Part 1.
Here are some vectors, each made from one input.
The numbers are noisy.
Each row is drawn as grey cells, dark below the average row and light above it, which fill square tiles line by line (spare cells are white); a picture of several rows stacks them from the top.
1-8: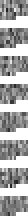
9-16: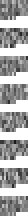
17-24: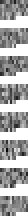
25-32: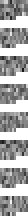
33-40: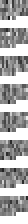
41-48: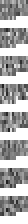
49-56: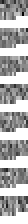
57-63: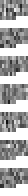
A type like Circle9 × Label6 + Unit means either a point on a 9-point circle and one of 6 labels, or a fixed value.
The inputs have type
Line8.
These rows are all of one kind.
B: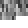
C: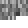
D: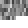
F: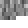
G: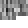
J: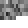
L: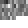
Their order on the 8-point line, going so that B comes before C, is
B, G, L, D, F, C, J.
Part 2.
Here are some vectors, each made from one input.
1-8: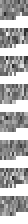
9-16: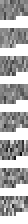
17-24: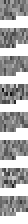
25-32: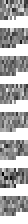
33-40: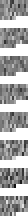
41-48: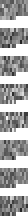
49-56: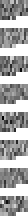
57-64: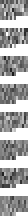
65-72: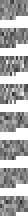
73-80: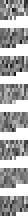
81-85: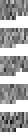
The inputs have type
Line11.
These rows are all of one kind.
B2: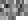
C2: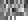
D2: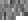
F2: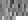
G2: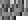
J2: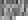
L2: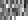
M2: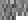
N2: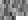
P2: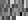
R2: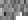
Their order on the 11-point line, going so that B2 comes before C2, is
G2, P2, M2, N2, R2, D2, B2, F2, J2, L2, C2.
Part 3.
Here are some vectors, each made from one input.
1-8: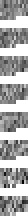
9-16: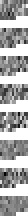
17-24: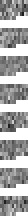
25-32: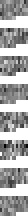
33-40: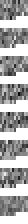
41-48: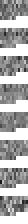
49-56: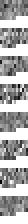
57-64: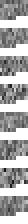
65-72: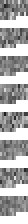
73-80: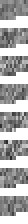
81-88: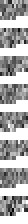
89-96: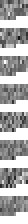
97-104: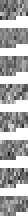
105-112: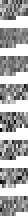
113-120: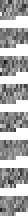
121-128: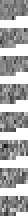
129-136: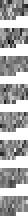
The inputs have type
Tree12 + Unit.
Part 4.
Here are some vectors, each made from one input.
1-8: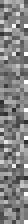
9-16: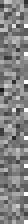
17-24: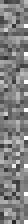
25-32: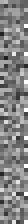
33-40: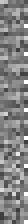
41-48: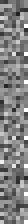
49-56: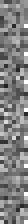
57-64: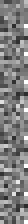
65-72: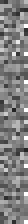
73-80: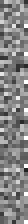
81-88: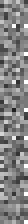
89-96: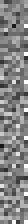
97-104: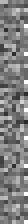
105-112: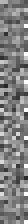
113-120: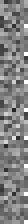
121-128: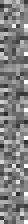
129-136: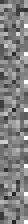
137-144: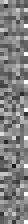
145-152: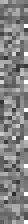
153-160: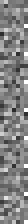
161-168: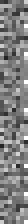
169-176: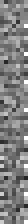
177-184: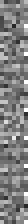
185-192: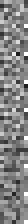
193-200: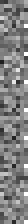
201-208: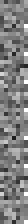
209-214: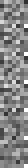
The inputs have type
Line4.
